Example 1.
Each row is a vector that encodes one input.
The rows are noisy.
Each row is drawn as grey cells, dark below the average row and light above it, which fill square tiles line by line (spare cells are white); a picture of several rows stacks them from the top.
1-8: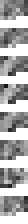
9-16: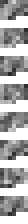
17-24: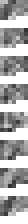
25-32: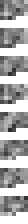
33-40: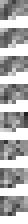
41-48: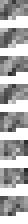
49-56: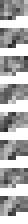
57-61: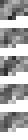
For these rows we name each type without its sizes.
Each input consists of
a point on a line and a true/false value.
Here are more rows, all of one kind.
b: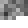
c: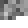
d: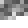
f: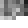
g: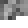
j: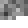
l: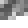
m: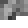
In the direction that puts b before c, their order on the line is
f, b, j, m, g, c, d, l.
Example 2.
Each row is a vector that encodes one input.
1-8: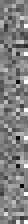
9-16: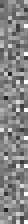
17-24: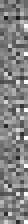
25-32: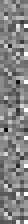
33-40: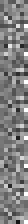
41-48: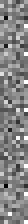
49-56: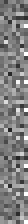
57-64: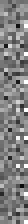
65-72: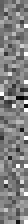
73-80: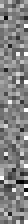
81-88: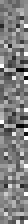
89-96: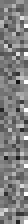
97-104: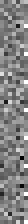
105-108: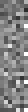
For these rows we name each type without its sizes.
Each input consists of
a list of points on a line.
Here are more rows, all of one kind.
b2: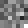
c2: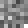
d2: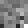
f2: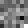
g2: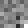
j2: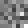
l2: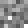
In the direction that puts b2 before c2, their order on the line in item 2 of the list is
j2, b2, l2, g2, d2, c2, f2.
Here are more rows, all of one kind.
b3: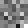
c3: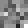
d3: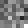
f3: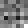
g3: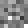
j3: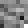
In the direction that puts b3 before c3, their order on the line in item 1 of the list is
d3, b3, f3, c3, j3, g3.
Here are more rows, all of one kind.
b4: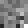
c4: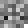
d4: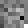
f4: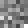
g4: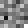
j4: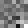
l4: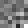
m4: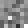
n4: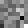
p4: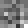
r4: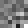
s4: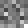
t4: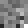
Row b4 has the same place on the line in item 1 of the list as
d4, n4 and t4.
